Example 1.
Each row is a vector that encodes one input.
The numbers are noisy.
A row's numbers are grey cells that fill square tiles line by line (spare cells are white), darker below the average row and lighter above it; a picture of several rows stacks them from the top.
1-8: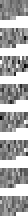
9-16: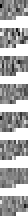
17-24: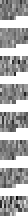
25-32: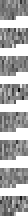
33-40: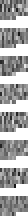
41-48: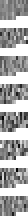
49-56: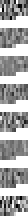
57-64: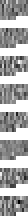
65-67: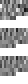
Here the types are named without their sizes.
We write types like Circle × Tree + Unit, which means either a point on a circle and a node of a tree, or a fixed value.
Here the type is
Bool × Bool × Bool × Bool + Circle.
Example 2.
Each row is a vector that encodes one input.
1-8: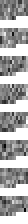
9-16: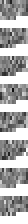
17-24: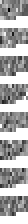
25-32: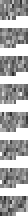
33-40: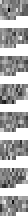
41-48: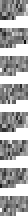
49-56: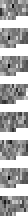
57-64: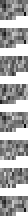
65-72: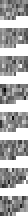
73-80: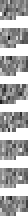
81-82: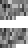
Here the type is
Label8 + Line3 × Line4.
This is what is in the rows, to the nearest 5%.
About 60% of them hold one of 8 labels. The rest hold a point on a 3-point line and a point on a 4-point line.
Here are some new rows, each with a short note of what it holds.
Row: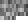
one of 8 labels
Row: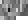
one of 8 labels
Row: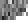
a point on a 3-point line and a point on a 4-point line
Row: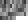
a point on a 3-point line and a point on a 4-point line
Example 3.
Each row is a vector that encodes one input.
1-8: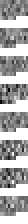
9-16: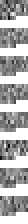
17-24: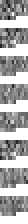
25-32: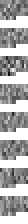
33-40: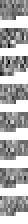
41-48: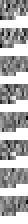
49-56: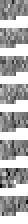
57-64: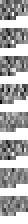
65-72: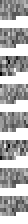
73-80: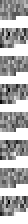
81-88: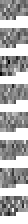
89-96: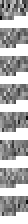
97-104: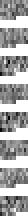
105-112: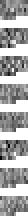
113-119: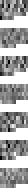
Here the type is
Line10 + Tree15.
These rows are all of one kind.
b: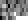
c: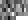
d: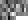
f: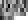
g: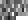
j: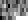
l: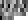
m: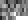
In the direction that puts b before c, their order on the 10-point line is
l, f, j, b, m, d, c, g.
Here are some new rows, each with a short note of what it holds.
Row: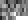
a point on a 10-point line
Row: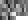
a point on a 10-point line
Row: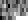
a point on a 10-point line
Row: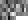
a point on a 10-point line
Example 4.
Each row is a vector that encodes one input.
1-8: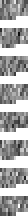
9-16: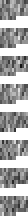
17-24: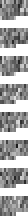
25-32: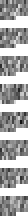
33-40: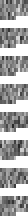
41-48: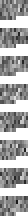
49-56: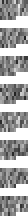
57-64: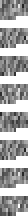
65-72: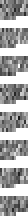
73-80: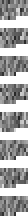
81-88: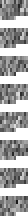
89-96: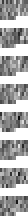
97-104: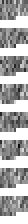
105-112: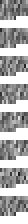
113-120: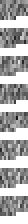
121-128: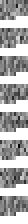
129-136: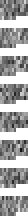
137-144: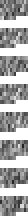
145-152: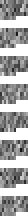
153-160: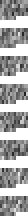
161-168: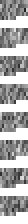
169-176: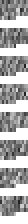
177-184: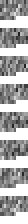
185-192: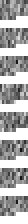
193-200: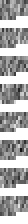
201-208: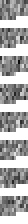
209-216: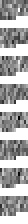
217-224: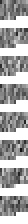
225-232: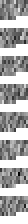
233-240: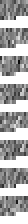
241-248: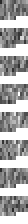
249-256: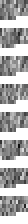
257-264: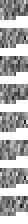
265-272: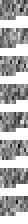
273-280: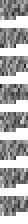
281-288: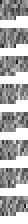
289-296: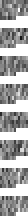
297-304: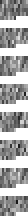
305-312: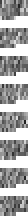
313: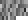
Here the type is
Circle20 + Tree19.
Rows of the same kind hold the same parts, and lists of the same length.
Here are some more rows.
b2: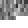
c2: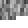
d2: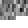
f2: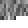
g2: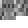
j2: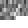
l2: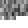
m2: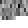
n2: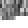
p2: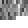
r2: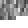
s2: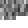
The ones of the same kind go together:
b2, c2, d2, g2, j2, p2, r2
f2, l2, m2, n2, s2

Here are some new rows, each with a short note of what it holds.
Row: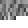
a point on a 20-point circle
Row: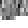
a point on a 20-point circle
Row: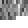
a node of a 19-node tree
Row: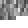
a node of a 19-node tree
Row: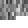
a node of a 19-node tree
